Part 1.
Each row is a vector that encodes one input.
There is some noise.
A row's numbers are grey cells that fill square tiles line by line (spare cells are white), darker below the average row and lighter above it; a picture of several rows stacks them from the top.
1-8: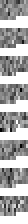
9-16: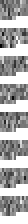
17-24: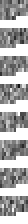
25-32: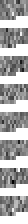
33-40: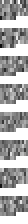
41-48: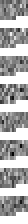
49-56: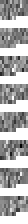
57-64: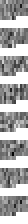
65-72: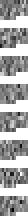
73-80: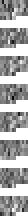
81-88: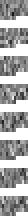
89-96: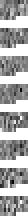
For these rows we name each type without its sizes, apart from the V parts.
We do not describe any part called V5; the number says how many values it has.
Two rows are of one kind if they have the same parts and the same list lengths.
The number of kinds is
2.
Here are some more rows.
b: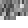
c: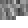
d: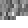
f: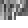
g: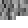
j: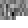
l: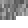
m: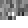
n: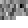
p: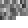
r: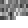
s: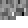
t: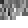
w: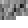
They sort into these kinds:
b, c, d, f, g, m, s, t
j, l, n, p, r, w

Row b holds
a point on a circle and a node of a tree.
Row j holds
a node of a tree and a value of V5.
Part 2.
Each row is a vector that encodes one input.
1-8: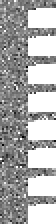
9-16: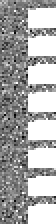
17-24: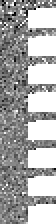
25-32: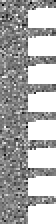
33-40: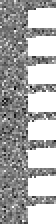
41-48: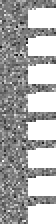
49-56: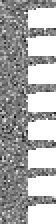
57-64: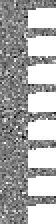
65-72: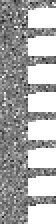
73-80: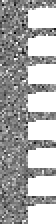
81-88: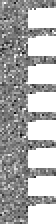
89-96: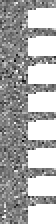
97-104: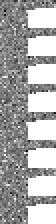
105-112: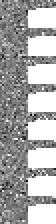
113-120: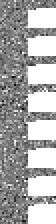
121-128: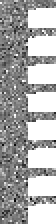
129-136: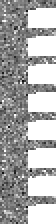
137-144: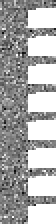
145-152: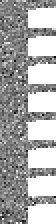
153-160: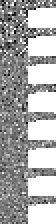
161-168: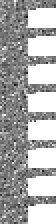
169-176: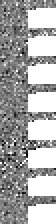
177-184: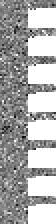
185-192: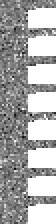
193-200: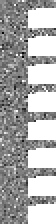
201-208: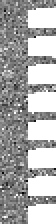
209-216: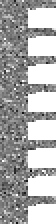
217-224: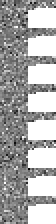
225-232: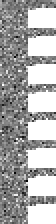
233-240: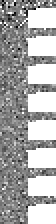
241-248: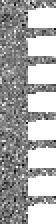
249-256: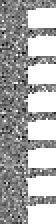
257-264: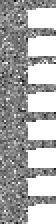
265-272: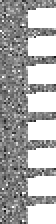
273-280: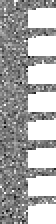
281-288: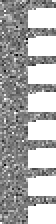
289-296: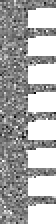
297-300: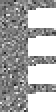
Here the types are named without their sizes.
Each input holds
a list of points on a circle.
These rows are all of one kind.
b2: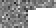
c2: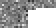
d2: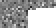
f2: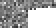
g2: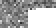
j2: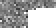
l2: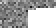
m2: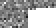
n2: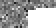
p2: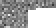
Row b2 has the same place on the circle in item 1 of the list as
c2 and n2.
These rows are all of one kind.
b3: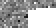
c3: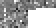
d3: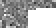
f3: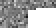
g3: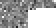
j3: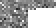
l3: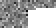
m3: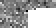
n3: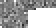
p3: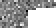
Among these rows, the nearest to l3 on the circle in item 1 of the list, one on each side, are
c3 and p3.
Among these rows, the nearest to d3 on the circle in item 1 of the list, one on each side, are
g3 and p3.
